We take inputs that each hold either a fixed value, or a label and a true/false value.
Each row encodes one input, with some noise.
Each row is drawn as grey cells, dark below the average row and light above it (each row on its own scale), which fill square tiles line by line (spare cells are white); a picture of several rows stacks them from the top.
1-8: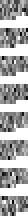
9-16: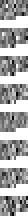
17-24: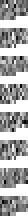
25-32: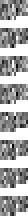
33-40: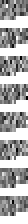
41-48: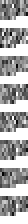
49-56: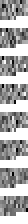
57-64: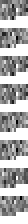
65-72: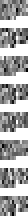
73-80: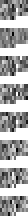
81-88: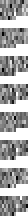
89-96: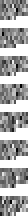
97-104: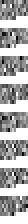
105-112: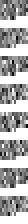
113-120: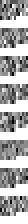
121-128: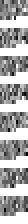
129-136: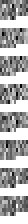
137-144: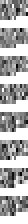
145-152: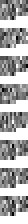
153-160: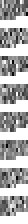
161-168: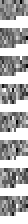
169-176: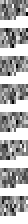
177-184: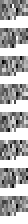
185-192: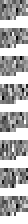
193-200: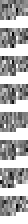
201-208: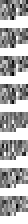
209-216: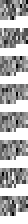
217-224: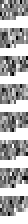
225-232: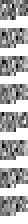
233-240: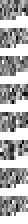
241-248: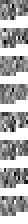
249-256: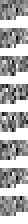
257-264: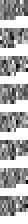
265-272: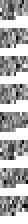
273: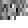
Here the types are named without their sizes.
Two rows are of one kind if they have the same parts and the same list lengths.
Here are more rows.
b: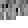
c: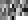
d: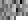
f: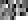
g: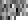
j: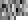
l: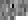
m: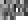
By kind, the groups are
b, d, f, g, j, l, m
c

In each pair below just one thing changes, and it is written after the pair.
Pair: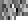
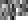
the label
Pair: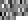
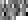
the true/false value
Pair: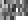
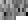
the label
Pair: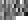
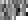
the label
